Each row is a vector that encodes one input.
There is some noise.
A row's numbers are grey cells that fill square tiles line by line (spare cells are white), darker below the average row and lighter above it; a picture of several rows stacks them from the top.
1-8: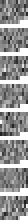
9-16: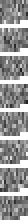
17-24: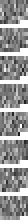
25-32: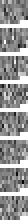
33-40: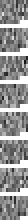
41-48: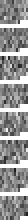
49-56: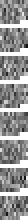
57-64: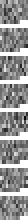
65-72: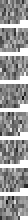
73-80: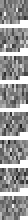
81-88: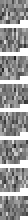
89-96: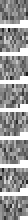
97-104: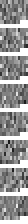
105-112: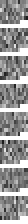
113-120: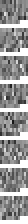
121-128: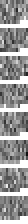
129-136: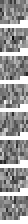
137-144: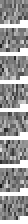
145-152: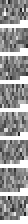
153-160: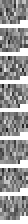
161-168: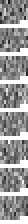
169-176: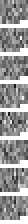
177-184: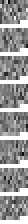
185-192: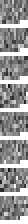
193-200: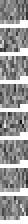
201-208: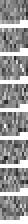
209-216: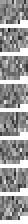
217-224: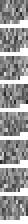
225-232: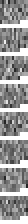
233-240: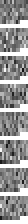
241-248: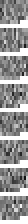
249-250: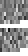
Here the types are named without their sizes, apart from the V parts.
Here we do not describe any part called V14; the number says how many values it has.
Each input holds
three true/false values, together with either a point on each of two lines, or a value of V14.
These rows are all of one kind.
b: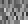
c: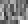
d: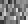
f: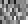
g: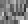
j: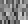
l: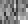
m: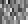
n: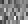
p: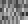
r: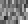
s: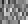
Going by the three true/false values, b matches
n and p.
